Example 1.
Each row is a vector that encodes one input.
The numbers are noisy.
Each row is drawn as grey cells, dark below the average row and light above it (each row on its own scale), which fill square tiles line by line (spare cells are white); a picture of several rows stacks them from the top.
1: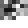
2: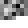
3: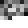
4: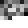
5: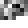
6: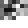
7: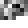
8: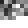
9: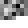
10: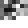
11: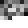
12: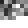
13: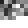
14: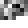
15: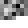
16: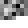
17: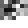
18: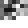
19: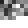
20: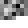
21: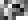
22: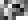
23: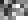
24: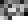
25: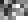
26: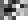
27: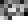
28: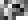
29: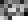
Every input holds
a point on a 5-point line.
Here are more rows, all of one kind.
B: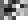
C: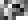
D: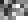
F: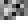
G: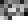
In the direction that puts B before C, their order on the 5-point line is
B, D, G, F, C.
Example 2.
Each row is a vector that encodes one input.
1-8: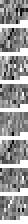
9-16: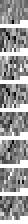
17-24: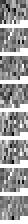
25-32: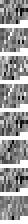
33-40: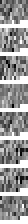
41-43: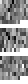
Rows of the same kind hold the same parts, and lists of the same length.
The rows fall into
2 kinds.
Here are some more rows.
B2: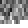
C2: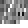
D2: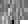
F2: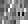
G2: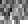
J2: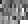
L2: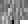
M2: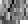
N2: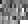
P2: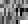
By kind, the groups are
B2, C2, D2, F2, G2, J2, L2, M2, N2
P2

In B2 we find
a node of a 7-node tree.
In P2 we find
a fixed value.
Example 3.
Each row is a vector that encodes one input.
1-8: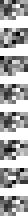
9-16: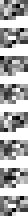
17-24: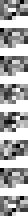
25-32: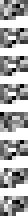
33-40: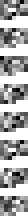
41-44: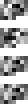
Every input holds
a point on a 6-point line.
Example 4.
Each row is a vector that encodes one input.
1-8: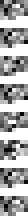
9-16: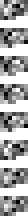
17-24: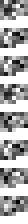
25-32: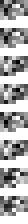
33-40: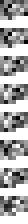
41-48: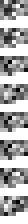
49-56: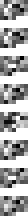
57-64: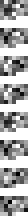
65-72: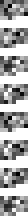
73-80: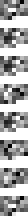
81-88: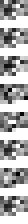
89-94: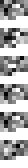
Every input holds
a point on an 8-point line.
